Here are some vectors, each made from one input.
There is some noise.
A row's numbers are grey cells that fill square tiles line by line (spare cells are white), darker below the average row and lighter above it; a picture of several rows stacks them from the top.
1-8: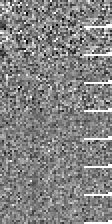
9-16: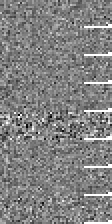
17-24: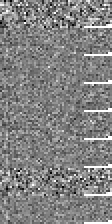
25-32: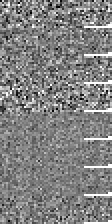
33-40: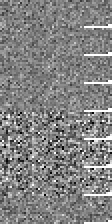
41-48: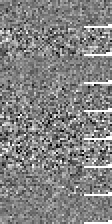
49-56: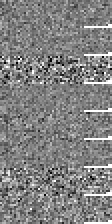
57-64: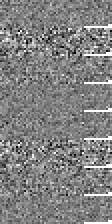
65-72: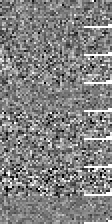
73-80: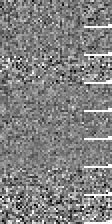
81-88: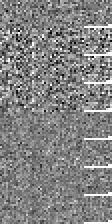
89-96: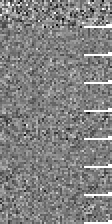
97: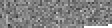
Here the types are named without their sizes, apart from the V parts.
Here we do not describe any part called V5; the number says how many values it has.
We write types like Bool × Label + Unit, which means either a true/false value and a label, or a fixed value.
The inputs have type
Bool × Bool × Bool × Bool + Label × Label × Label × V5.
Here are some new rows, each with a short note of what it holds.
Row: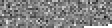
four true/false values
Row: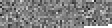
four true/false values
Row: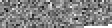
four true/false values
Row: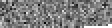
four true/false values
